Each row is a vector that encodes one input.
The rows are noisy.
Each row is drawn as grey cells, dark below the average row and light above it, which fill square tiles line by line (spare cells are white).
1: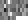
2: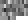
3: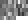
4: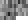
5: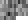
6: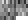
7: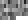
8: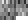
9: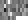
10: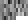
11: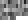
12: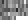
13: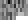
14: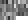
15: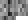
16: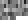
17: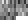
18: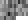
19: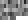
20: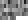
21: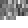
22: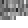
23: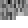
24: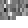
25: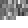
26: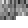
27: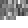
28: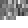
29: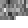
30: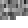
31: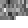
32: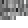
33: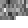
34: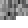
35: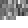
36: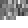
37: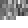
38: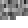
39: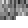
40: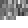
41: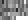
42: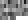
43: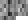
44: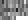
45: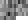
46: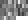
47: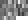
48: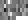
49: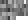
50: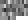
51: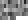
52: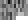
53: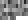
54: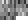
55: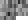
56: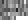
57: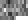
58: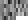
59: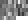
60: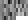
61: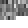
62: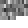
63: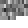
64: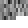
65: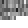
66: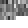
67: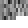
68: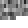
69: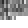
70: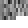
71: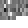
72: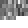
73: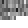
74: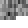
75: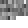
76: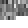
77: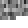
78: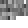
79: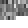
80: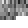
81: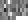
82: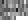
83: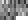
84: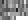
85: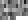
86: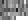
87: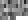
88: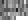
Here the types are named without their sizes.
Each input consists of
a node of a tree and a true/false value.
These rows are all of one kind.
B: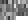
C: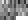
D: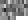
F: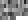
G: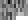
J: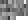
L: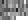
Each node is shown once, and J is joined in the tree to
B, D and L.
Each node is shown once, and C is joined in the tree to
D.
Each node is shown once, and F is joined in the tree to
B.
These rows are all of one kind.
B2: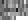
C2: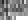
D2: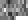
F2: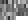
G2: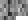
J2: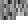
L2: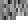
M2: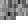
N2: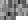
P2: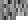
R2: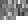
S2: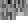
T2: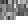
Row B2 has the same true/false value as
C2, F2, R2 and T2.
